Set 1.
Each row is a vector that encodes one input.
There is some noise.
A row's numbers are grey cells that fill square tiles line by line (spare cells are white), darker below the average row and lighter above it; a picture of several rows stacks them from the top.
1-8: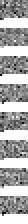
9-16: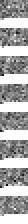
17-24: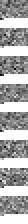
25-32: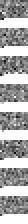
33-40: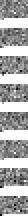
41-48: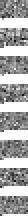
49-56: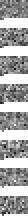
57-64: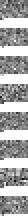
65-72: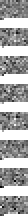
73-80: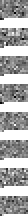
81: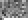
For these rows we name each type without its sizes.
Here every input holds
a point on a line, together with either a point on a circle, or a fixed value.
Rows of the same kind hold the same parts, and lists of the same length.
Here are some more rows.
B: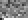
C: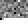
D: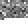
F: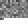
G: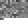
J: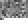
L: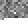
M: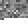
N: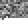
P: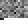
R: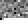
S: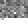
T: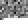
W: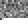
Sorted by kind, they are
B, F, G, J, L, M, S, W
C, D, N, P, R, T

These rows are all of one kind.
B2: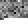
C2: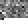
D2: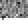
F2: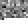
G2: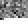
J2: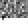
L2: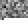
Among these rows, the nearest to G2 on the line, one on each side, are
B2 and C2.
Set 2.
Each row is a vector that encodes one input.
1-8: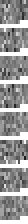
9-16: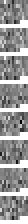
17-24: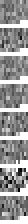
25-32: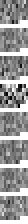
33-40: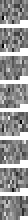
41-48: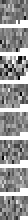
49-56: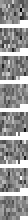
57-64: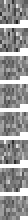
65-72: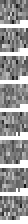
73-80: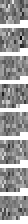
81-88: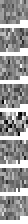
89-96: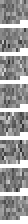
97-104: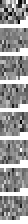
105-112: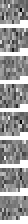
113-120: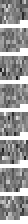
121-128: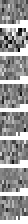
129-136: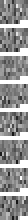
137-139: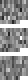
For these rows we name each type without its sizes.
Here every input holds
either a point on a circle, or a fixed value, or three true/false values.
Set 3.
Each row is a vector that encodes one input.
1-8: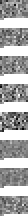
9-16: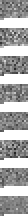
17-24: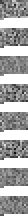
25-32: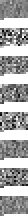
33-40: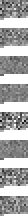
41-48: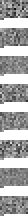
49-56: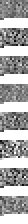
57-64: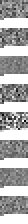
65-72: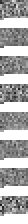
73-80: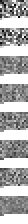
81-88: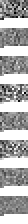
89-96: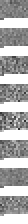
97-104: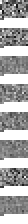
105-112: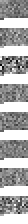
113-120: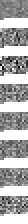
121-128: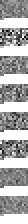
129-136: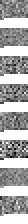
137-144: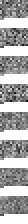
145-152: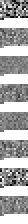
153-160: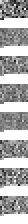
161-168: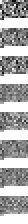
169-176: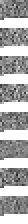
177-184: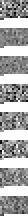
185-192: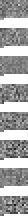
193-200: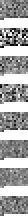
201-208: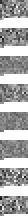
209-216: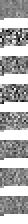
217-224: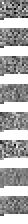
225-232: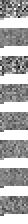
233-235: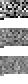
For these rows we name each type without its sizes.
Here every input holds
a point on a line and a node of a tree.
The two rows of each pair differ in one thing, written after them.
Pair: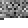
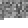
the place on the line
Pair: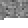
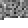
the node of the tree
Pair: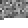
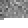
the place on the line
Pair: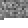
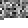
the node of the tree
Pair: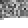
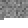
the node of the tree
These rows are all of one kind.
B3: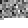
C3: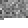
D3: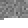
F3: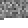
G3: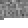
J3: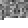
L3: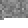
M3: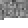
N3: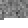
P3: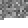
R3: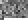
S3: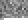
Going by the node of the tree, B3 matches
D3, N3 and R3.
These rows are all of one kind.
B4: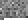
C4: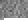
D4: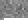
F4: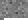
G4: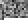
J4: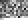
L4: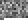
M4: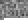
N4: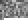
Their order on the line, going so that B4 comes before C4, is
G4, D4, J4, B4, C4, L4, F4, N4, M4.
